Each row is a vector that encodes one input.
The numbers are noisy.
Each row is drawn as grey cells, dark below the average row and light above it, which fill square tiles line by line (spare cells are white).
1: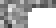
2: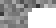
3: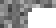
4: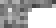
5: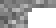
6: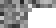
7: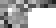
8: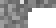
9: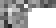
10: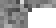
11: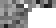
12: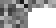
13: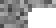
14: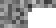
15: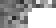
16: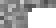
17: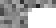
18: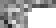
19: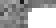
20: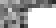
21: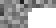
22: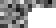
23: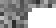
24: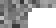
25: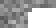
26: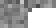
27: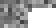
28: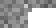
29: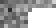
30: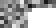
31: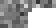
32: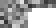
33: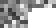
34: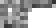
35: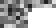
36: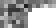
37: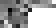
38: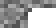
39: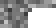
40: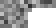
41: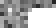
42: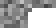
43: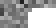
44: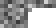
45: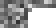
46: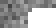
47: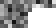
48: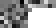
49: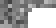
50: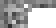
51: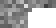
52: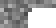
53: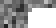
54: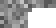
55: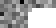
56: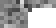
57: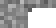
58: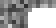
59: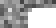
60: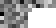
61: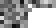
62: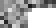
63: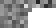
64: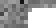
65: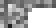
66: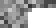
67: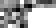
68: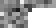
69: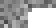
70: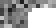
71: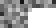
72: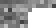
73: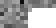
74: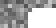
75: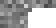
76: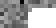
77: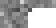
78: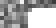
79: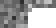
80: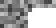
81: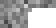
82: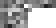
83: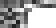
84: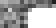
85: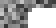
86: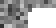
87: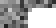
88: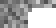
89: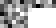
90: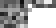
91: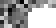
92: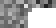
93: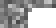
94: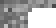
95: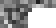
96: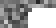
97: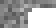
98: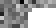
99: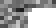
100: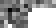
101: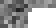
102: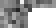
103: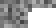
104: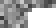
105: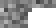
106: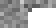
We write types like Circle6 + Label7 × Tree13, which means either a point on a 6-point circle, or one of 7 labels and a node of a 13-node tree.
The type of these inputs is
Bool × Circle6 + Tree10 + Unit.
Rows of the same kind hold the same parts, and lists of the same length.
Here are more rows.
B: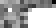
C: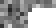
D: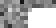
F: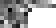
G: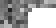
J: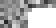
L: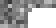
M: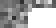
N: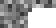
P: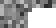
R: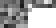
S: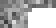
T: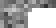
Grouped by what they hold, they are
B, D, F, G, L
C, J, N, P, S, T
M, R

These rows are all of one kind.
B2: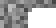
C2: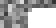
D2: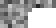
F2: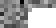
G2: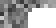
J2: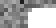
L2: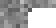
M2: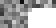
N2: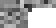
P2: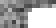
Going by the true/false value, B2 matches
C2, D2, L2 and N2.
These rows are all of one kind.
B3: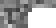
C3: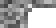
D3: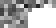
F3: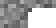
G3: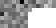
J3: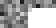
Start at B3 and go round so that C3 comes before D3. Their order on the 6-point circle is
B3, G3, F3, C3, D3, J3.
